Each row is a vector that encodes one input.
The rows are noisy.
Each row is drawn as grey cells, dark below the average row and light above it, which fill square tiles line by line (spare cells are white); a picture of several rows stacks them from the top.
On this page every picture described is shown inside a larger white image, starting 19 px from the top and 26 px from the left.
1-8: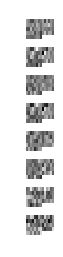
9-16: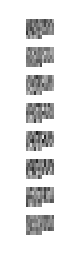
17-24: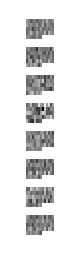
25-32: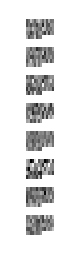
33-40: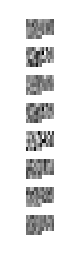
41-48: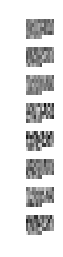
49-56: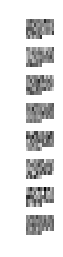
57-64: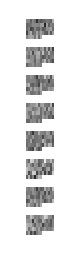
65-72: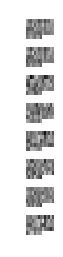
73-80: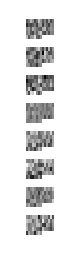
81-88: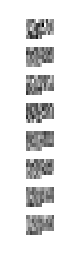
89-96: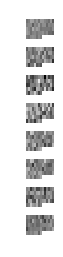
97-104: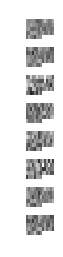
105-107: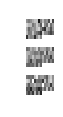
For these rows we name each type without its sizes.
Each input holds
a list of points on a line.
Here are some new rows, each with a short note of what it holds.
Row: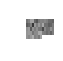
a list of one item
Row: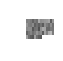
a list of two items
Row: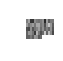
a list of two items
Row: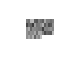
a list of one item
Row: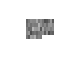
a list of one item
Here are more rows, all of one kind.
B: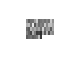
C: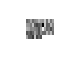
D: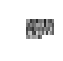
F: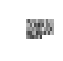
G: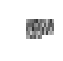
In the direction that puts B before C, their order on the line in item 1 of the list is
B, F, C, D, G.
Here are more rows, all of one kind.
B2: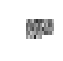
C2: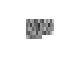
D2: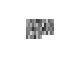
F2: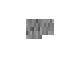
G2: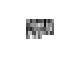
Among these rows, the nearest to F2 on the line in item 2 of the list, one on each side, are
C2 and D2.
